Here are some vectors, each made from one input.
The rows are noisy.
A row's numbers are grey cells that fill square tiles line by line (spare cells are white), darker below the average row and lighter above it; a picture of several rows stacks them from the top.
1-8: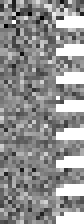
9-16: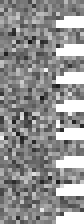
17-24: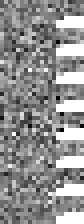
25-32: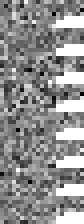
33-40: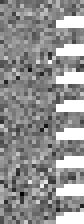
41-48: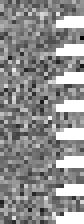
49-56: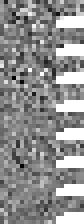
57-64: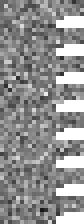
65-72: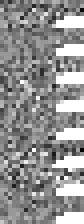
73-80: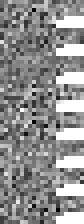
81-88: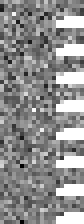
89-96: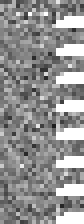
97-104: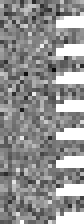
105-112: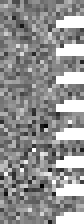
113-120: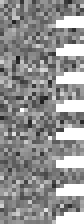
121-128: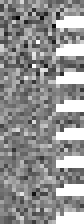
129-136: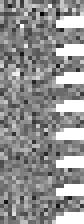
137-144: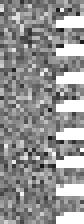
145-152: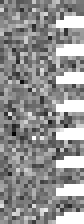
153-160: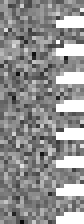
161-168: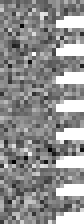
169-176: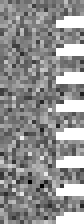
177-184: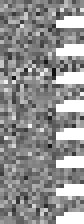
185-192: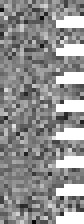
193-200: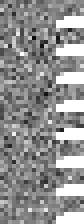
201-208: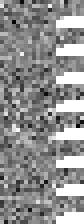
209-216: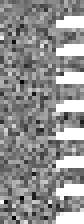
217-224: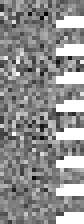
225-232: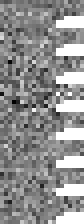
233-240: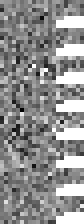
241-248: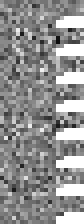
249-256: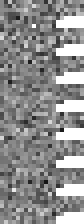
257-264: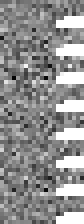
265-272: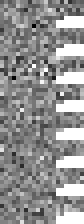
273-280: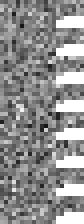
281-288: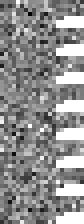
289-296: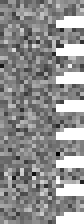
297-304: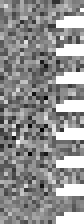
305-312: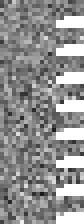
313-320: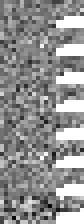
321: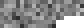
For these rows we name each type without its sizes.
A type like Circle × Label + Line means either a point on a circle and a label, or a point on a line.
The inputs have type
(Line + Tree) × Tree × Tree.
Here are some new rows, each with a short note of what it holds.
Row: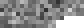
a node of each of three trees
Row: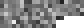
a point on a line and a node of each of two trees
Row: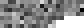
a node of each of three trees
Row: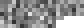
a point on a line and a node of each of two trees
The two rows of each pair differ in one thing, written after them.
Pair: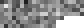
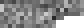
the node of one of the two trees
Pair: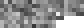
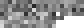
the place on the line
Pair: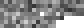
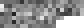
the node of one of the two trees
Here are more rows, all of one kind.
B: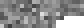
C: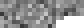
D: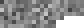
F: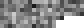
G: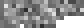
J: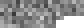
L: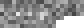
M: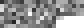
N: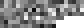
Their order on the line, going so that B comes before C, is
F, B, G, C, L, J, M, D, N.
